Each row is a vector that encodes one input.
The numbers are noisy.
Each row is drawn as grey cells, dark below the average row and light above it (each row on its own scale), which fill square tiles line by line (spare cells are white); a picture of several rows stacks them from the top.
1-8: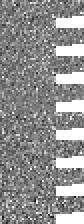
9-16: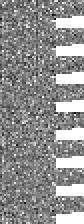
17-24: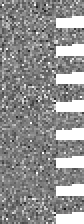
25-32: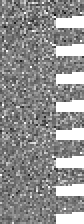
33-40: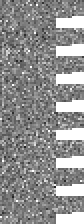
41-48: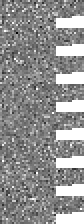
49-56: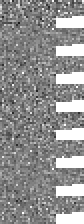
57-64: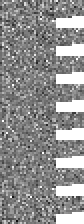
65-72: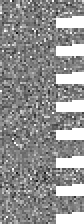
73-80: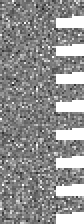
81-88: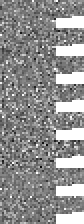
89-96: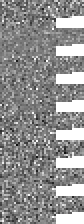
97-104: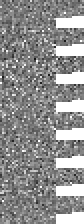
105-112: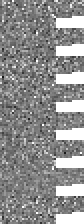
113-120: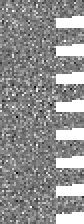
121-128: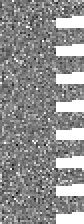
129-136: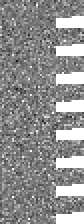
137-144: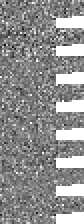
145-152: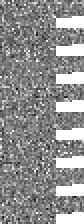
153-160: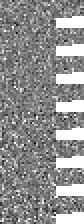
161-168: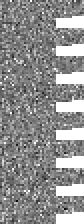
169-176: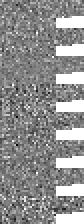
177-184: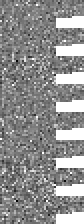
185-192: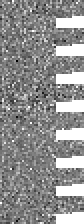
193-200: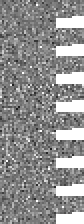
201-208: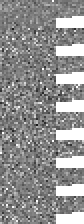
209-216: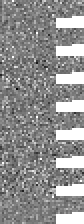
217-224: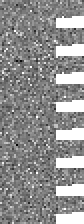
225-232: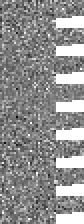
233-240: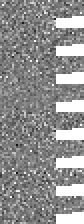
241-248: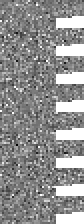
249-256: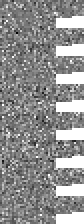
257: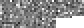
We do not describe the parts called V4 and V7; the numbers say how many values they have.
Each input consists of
either one of 5 labels, one of 6 labels and a point on a 5-point line, or two values of V4, or a value of V7.
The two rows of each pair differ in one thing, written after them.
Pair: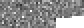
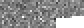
one of the two labels
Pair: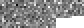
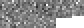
one of the two labels
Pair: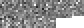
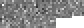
the place on the 5-point line
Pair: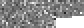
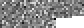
the place on the 5-point line
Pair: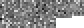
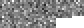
one of the two labels
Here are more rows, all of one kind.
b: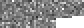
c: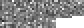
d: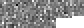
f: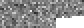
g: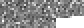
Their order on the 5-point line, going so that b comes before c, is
d, f, g, b, c.
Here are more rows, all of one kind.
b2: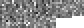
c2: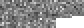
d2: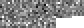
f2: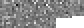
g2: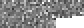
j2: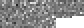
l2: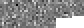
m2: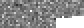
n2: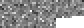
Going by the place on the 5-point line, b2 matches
f2 and j2.
